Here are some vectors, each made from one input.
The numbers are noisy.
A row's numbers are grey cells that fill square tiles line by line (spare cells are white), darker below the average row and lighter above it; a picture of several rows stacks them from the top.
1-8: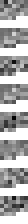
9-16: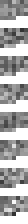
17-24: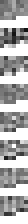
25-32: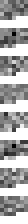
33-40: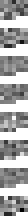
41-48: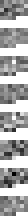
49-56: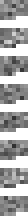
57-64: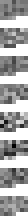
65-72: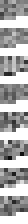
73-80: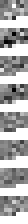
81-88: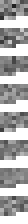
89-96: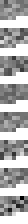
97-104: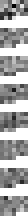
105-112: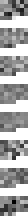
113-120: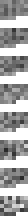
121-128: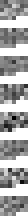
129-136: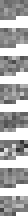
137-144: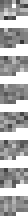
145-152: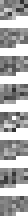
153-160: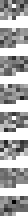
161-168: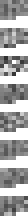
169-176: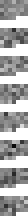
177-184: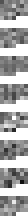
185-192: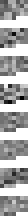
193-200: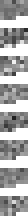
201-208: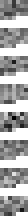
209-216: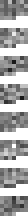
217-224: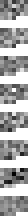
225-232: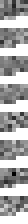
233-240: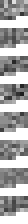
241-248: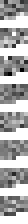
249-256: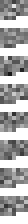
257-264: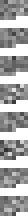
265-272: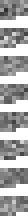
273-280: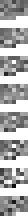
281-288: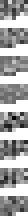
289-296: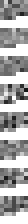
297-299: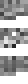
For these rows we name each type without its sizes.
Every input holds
a label and a true/false value.
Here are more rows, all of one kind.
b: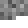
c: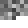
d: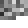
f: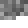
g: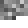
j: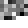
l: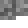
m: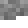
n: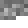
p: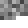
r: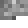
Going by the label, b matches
c, j, l and n.
